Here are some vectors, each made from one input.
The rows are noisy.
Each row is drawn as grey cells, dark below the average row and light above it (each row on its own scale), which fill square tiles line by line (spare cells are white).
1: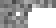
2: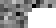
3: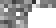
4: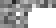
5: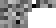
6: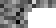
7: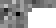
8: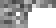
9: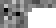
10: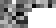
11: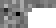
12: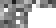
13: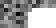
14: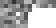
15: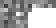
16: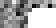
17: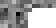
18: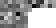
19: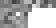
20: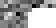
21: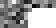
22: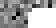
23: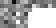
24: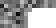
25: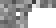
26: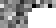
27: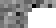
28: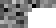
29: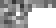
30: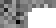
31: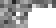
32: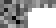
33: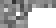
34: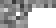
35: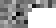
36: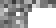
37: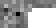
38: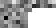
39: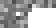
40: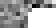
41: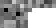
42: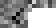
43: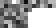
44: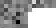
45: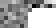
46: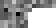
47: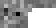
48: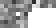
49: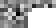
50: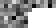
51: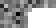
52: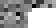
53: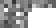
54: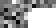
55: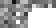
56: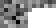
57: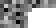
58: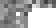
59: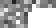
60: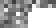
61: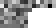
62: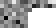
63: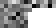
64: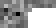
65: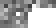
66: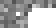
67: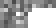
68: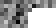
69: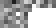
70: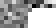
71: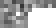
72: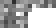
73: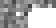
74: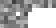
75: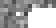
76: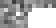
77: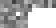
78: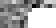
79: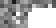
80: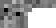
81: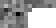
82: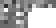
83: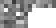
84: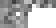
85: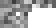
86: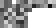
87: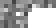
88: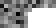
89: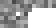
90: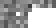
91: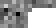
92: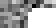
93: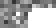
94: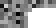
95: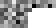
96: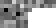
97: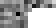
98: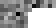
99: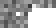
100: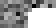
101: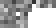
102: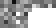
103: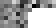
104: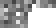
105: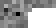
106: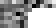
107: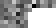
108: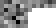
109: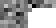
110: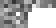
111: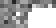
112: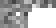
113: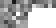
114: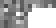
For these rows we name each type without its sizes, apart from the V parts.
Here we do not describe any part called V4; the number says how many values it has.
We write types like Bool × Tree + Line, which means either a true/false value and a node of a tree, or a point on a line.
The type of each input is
(Bool × Bool × Bool + Unit) × (Tree + Unit) × V4.
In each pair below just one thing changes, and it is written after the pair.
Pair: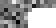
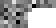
one of the three true/false values
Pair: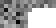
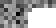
one of the three true/false values
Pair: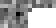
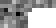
the value of V4
